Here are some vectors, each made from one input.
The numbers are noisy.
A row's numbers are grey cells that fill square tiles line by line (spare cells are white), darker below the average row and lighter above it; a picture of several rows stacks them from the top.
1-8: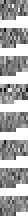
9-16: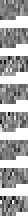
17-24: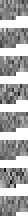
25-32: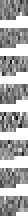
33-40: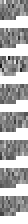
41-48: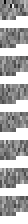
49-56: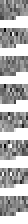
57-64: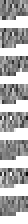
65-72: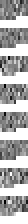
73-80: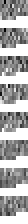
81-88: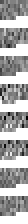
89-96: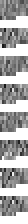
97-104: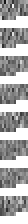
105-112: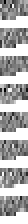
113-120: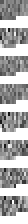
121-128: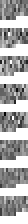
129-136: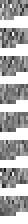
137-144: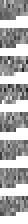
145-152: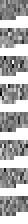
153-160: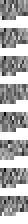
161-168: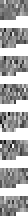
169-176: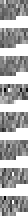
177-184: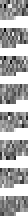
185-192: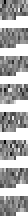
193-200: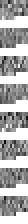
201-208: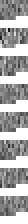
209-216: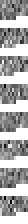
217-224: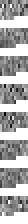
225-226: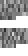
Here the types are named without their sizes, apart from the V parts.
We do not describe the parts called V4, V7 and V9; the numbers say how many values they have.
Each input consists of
either a label, or a point on a line and a value of V9, or a true/false value, a value of V4 and a value of V7.
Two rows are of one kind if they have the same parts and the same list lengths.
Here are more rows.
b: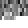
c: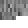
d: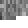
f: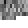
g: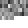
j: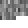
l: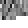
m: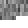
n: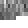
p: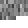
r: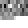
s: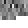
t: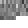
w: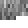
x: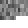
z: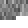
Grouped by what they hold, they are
b, g, r
c, d, j, m, n, p, t, w, x, z
f, l, s

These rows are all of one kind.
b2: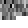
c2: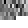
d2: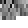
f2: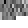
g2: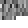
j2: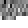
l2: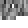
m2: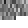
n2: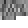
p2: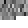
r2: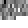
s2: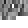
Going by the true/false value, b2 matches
d2, g2, l2 and s2.
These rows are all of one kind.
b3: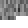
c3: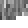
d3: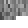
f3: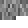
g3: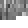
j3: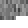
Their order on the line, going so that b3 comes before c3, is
d3, j3, f3, b3, c3, g3.
